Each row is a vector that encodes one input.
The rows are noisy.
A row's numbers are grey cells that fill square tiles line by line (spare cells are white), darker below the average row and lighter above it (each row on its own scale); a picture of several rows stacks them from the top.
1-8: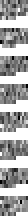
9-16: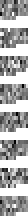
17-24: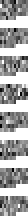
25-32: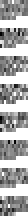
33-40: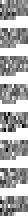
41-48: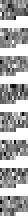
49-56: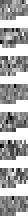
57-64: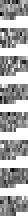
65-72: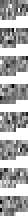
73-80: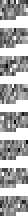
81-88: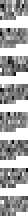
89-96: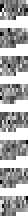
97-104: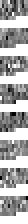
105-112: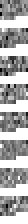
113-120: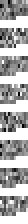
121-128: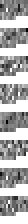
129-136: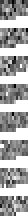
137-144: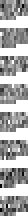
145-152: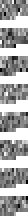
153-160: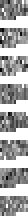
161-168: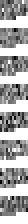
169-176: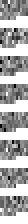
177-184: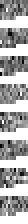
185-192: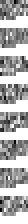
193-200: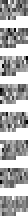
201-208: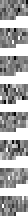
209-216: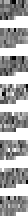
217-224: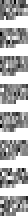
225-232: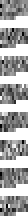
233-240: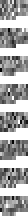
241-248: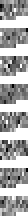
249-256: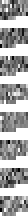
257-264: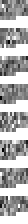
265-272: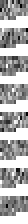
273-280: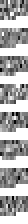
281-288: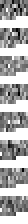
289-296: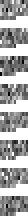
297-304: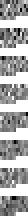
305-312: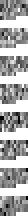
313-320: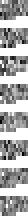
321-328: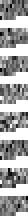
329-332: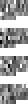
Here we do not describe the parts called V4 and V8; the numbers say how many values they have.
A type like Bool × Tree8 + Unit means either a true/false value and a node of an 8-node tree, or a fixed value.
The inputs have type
(Bool × Bool × Bool × Bool + V8) × Label12 × V4 + Unit.
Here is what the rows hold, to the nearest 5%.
A few of them hold a fixed value. The rest hold one of 12 labels and a value of V4, together with either four true/false values, or a value of V8.
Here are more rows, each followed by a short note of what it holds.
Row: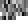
a fixed value
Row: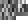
one of 12 labels, a value of V4 and a value of V8
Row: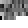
one of 12 labels, four true/false values and a value of V4
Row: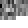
one of 12 labels, four true/false values and a value of V4
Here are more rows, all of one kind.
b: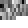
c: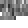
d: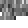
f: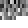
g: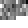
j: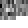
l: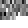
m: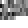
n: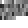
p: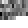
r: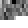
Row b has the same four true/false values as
j, l, m and p.
